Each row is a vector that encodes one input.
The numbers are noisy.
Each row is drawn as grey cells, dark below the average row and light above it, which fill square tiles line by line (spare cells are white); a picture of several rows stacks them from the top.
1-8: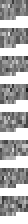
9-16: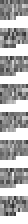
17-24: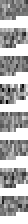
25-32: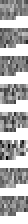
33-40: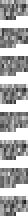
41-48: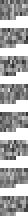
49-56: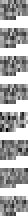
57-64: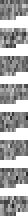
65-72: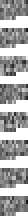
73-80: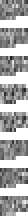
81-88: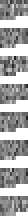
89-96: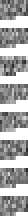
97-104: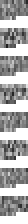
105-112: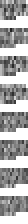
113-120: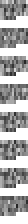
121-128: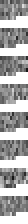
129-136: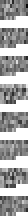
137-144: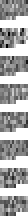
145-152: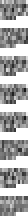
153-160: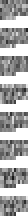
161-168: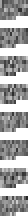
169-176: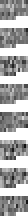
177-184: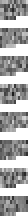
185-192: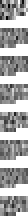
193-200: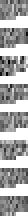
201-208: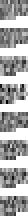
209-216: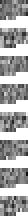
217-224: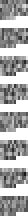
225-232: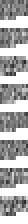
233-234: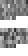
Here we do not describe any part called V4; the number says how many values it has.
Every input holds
either a point on a 15-point circle, or a fixed value, or a true/false value and a value of V4.
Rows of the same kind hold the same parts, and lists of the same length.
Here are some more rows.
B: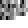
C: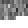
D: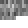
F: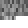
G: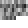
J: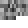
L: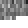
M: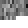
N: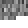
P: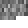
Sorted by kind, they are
B
C, D, F, L, M, N, P
G, J

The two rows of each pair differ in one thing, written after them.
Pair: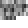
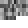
the true/false value
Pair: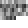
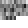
the value of V4
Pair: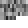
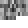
the value of V4
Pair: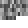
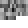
the value of V4
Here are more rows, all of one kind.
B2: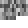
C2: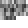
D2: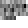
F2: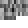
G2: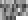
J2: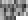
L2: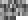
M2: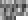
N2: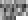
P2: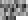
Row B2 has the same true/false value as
F2 and L2.
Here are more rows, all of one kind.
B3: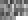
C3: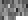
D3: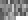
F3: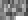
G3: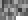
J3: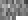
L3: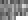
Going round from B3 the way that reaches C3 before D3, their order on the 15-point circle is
B3, J3, C3, F3, G3, D3, L3.
